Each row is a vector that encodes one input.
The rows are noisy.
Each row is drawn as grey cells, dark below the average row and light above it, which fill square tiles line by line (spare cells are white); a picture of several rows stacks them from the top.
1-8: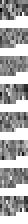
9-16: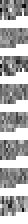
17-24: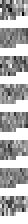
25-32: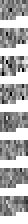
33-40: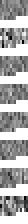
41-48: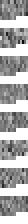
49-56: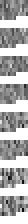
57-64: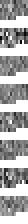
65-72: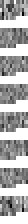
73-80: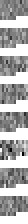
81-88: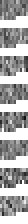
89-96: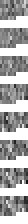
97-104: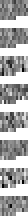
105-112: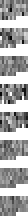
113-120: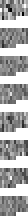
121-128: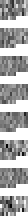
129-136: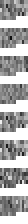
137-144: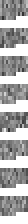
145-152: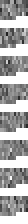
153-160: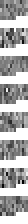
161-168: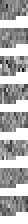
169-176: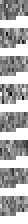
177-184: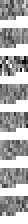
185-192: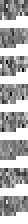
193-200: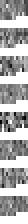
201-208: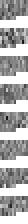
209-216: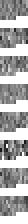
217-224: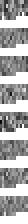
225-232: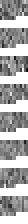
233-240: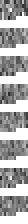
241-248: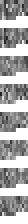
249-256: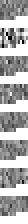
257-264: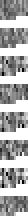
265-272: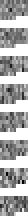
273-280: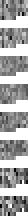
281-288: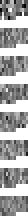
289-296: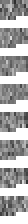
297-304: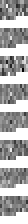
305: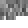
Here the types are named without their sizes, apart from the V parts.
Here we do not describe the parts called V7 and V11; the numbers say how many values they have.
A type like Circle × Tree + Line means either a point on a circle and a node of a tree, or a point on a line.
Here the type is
Bool × Circle + Line + V7 × V11.
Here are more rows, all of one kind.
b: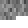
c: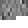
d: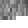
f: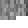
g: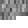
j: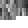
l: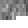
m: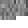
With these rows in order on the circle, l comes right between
b and d.
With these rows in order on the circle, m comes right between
f and g.
